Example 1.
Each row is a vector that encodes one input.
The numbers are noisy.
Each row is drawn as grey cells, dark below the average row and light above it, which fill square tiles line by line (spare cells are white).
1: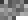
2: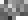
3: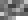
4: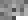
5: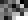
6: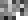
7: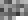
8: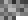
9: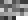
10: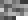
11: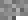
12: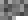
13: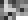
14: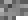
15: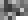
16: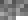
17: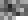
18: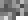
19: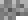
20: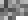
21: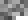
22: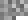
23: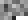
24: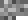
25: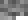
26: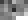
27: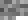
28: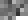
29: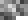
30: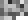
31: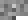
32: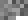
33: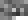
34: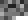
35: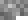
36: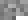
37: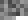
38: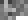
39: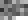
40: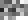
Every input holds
a point on a 7-point line.
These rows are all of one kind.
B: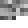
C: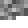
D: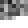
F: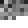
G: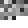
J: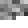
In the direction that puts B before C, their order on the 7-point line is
J, G, F, B, C, D.
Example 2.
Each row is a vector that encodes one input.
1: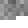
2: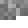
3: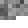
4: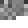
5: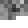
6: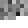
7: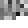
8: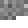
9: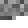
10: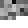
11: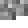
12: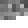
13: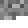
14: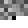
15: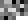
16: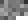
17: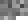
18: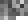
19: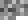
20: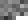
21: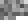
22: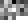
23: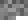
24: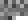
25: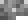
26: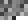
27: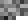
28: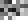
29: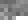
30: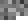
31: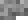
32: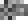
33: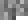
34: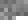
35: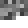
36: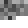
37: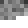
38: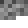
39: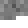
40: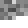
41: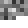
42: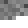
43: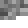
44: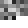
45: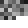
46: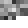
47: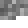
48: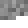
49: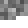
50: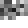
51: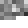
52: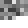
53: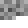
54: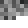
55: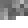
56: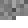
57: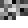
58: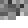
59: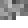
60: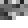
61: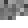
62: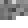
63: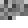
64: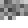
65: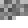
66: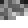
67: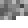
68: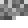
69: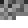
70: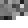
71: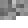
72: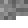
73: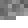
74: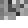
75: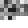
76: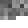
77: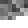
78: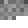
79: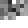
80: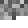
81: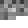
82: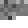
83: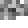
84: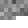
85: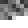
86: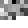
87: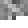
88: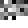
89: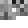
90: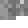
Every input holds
a point on an 18-point circle.
